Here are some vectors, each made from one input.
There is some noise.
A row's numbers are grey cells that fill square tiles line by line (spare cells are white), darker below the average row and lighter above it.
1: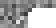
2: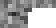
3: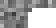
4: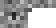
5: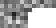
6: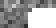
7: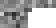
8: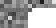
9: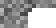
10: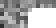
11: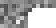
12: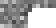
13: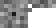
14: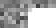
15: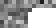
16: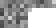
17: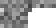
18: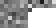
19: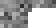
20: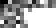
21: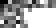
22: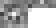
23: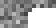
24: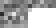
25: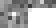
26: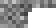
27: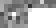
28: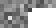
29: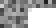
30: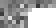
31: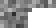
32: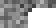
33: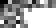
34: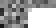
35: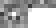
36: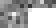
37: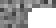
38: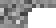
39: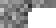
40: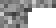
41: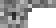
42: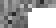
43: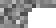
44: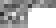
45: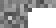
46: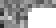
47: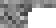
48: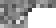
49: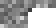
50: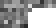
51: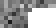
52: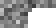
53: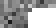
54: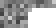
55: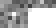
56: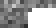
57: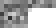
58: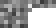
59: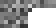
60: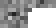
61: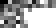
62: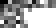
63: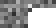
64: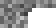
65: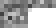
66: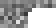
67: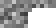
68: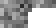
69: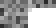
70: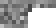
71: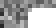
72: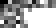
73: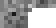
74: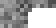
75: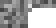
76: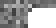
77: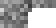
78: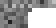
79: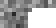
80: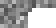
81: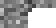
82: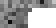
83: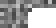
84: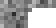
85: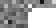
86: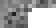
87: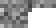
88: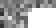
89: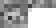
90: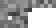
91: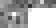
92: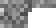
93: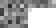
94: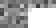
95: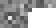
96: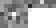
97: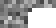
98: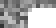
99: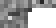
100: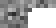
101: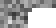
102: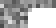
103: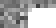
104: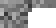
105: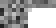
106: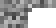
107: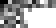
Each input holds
a list of up to two items, each either a point on each of two 4-point lines, or a point on a 5-point line.
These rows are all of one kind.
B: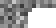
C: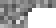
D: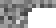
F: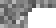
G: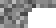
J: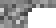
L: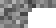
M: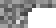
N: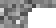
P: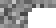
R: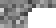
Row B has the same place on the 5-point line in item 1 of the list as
D and M.
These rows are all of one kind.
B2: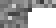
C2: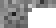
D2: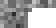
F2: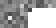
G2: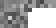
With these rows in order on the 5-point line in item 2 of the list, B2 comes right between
D2 and G2.
